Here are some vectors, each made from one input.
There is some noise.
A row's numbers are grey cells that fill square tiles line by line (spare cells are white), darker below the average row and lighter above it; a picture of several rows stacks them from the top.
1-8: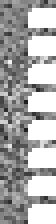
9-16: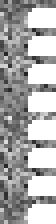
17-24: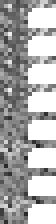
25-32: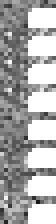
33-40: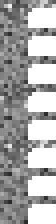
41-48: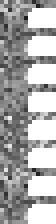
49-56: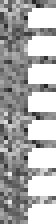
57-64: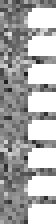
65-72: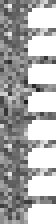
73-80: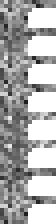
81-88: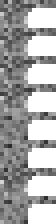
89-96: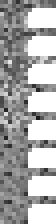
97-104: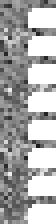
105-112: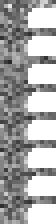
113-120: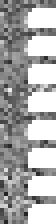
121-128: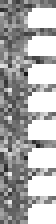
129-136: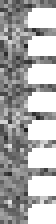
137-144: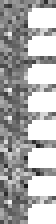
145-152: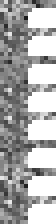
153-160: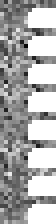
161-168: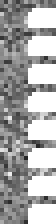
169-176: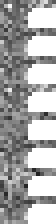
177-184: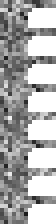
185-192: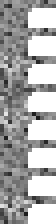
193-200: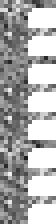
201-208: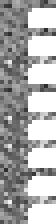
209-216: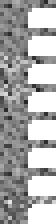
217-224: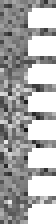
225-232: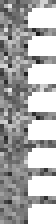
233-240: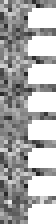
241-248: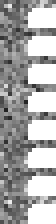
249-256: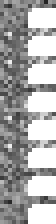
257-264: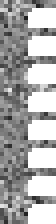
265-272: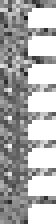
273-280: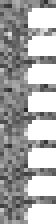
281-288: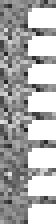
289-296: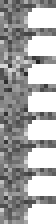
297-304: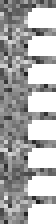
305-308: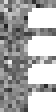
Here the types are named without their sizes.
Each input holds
a point on a line.
